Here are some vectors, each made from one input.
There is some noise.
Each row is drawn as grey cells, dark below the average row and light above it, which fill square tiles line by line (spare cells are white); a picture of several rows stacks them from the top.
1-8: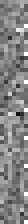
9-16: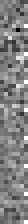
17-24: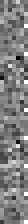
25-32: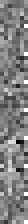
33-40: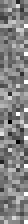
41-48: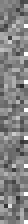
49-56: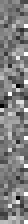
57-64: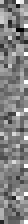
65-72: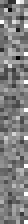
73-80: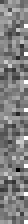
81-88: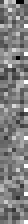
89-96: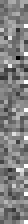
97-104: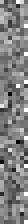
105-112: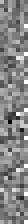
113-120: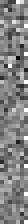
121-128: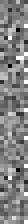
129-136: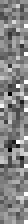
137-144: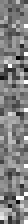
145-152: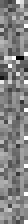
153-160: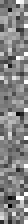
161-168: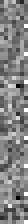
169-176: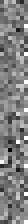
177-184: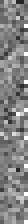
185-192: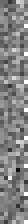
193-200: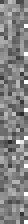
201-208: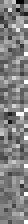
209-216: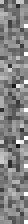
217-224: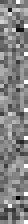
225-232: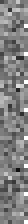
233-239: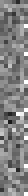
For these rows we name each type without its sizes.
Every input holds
a label.
